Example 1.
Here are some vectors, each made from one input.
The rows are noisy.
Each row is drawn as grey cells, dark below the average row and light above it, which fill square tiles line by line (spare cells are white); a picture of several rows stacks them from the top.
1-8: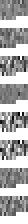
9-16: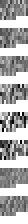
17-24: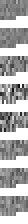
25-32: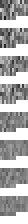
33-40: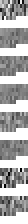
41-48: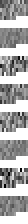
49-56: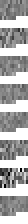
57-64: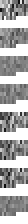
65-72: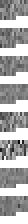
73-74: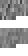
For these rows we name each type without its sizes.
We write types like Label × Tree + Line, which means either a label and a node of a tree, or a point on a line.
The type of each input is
Line × (Tree + Unit).
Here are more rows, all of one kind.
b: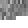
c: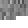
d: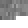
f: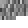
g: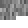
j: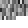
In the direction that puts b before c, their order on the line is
b, f, c, j, d, g.
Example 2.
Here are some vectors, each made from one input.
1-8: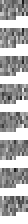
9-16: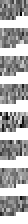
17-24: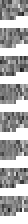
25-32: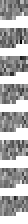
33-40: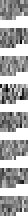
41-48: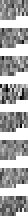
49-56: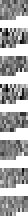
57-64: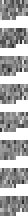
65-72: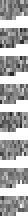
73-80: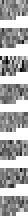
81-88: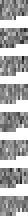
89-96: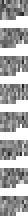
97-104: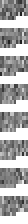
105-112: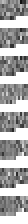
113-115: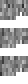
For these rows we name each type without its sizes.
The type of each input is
List(Line).
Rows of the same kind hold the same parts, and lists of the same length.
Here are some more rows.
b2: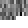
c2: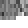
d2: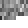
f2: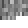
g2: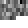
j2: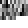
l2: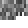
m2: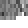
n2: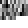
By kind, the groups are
b2, c2, l2, m2
d2, f2, g2
j2, n2

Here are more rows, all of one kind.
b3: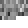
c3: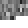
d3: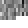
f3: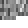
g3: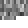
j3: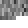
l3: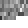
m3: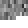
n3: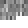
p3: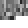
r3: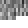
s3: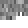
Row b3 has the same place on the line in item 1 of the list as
f3, g3 and l3.
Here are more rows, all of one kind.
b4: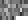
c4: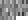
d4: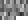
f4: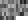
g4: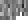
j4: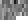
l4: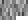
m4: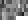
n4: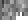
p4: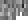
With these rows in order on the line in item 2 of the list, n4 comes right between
l4 and p4.
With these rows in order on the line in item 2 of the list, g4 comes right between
f4 and m4.
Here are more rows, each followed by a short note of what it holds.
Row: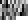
the empty list
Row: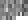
a list of two items
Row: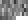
a list of two items
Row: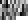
the empty list
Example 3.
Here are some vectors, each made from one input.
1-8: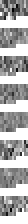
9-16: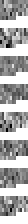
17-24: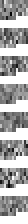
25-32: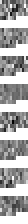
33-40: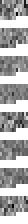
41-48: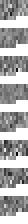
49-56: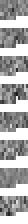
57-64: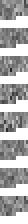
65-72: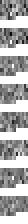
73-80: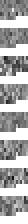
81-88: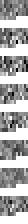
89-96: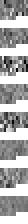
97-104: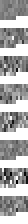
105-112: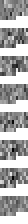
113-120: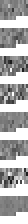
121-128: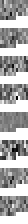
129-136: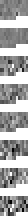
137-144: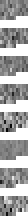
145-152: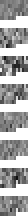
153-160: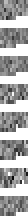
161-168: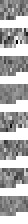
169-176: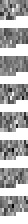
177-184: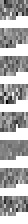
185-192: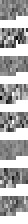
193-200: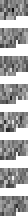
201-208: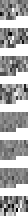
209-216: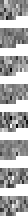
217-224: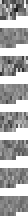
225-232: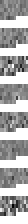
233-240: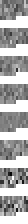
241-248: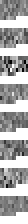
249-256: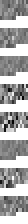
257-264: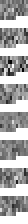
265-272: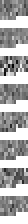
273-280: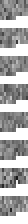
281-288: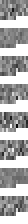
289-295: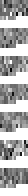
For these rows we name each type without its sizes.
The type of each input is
Bool × (Circle + Unit).
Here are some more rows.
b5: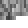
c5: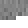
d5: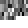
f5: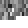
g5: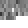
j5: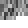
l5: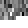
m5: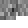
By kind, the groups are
b5, c5, d5, f5, j5, m5
g5, l5

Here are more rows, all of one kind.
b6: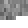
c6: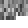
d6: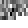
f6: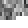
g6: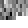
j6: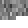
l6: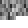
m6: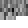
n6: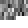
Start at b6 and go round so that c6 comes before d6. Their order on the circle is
b6, m6, n6, c6, l6, g6, j6, f6, d6.
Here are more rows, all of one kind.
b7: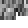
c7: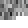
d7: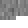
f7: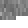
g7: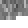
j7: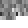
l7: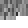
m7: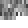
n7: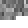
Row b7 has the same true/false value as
d7 and f7.
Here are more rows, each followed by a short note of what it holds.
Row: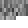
a point on a circle and a true/false value
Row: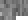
a true/false value
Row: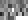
a point on a circle and a true/false value
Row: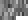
a point on a circle and a true/false value
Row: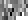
a point on a circle and a true/false value
